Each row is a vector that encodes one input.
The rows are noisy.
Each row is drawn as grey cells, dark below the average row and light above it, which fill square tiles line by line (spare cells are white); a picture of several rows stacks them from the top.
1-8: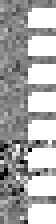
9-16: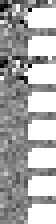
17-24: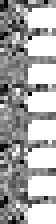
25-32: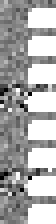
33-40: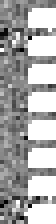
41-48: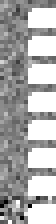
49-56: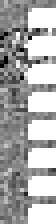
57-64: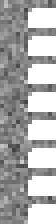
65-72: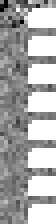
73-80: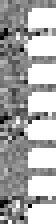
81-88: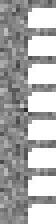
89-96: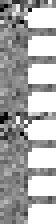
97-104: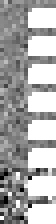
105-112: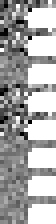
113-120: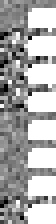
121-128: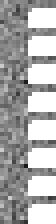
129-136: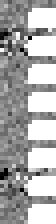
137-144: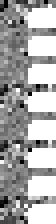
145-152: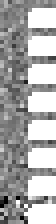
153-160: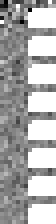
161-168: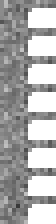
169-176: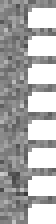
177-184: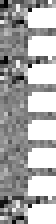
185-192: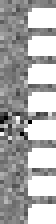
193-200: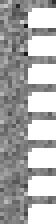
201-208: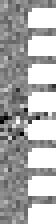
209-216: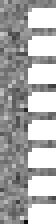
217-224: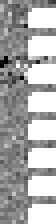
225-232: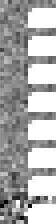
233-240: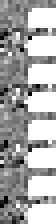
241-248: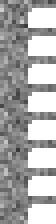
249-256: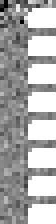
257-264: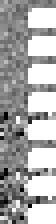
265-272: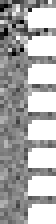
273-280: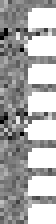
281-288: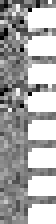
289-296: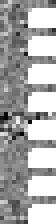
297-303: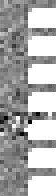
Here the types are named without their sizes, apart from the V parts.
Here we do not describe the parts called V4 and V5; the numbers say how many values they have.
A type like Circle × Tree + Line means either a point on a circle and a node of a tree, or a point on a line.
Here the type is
(Bool × Bool × Bool × Bool + V4) × V5 + Line × Line × Line.
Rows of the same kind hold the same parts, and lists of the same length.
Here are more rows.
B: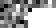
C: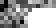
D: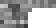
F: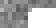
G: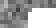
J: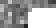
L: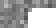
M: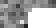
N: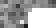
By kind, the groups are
B, C
D, J, M, N
F, G, L

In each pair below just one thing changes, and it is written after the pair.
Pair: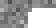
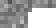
one of the four true/false values
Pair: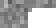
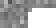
one of the four true/false values
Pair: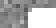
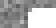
one of the four true/false values
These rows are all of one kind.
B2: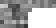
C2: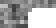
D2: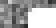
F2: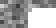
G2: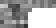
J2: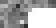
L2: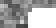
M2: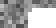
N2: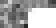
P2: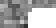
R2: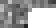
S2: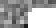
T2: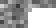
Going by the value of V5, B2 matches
F2, G2, R2 and T2.
